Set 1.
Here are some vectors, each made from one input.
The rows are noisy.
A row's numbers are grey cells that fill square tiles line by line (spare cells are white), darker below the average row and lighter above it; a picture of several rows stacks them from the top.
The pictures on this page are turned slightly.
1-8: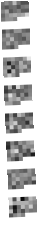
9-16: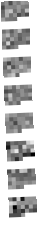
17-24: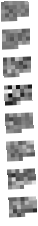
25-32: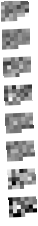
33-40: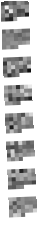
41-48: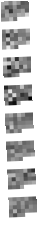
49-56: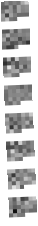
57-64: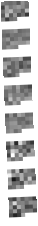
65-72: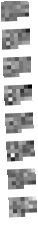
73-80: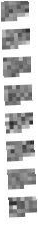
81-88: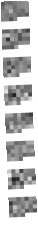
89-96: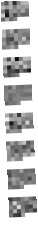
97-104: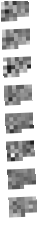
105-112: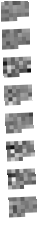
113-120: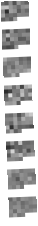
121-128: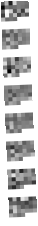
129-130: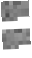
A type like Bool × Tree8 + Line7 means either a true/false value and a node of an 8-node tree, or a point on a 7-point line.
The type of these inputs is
Bool × Bool × Bool.
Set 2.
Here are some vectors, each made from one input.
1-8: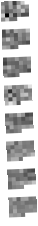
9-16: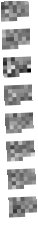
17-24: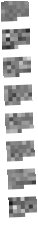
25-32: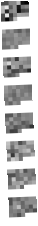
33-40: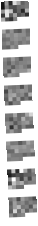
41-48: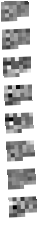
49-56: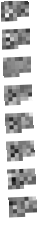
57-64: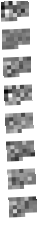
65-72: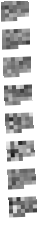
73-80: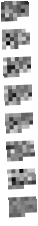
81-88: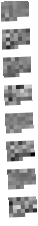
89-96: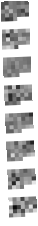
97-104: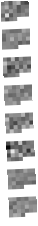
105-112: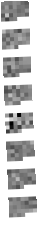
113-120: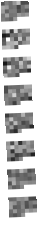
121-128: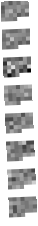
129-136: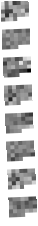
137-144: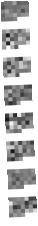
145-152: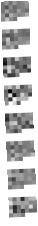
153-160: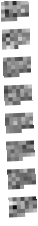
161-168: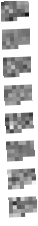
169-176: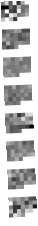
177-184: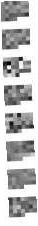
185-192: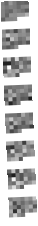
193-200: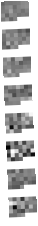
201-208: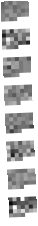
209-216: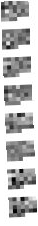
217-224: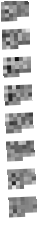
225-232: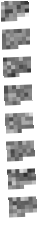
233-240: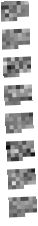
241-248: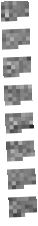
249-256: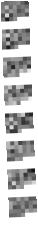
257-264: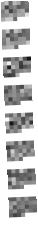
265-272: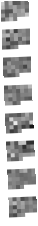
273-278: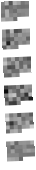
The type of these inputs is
Bool × Bool × Bool.
